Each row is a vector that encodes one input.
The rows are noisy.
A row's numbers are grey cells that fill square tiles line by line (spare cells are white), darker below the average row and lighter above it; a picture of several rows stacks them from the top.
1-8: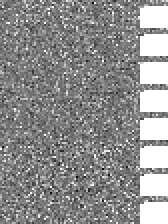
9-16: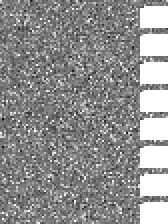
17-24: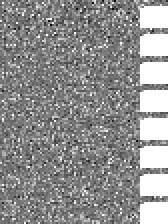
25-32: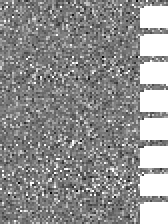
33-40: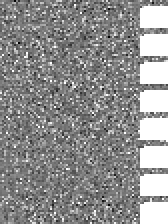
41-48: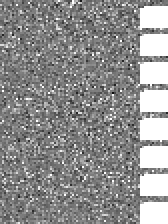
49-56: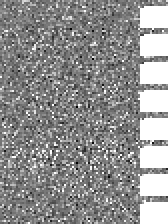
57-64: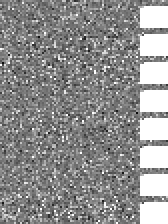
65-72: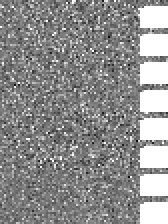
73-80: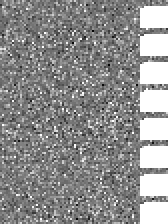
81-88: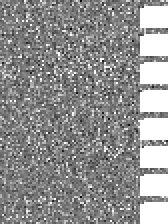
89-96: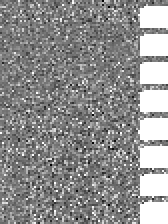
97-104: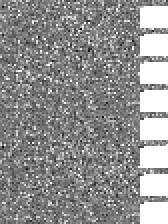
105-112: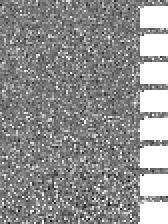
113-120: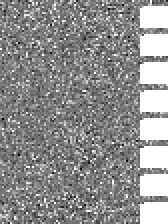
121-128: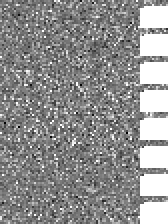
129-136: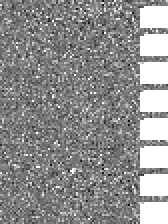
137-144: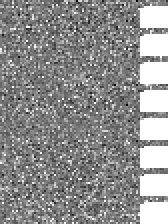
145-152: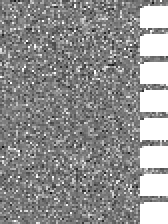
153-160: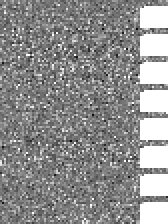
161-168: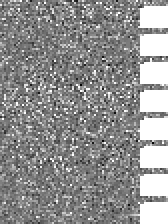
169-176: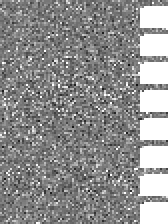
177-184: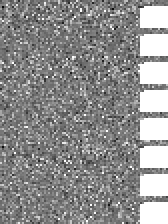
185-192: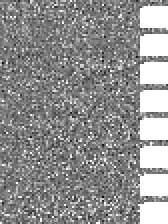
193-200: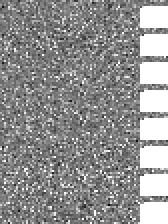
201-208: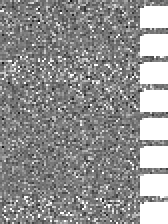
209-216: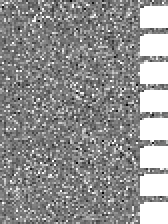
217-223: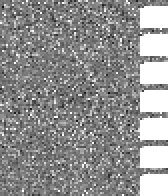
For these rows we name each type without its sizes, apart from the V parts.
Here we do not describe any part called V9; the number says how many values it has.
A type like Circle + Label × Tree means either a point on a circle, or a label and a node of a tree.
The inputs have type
Line × Line × Line + V9 × V9.
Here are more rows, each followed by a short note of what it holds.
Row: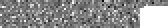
two values of V9
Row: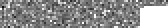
two values of V9
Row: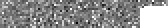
two values of V9
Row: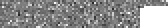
a point on each of three lines
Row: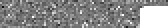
a point on each of three lines
